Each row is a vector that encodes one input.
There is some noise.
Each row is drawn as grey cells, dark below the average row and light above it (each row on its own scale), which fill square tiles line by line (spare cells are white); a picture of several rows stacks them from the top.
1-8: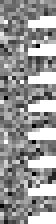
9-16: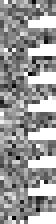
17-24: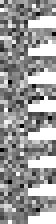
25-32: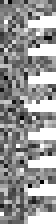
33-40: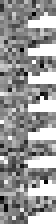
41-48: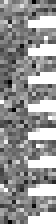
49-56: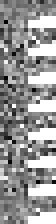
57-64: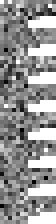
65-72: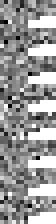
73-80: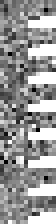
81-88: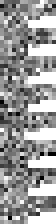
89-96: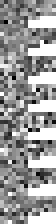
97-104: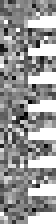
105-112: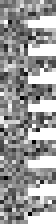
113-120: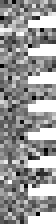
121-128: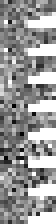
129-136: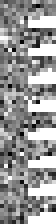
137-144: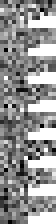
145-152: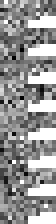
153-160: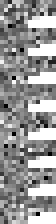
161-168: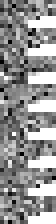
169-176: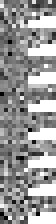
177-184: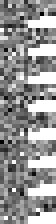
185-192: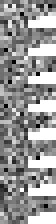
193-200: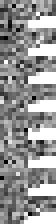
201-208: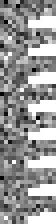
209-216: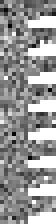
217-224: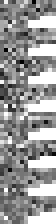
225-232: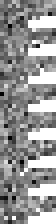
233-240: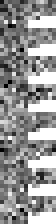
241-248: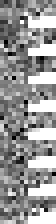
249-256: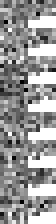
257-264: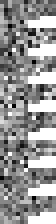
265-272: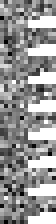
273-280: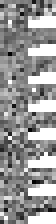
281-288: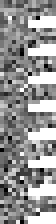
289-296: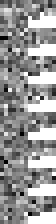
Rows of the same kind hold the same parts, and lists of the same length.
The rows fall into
2 kinds.
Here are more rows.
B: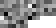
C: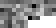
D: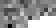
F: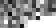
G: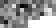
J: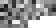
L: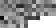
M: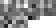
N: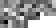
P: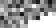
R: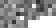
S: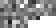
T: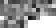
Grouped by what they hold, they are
B, C, D, F, J, M, S, T
G, L, N, P, R

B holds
a point on an 11-point circle and two labels (each one of 8).
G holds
two labels (each one of 8).
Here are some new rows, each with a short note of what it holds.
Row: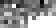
two labels (each one of 8)
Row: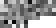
two labels (each one of 8)
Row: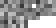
two labels (each one of 8)
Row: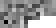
two labels (each one of 8)
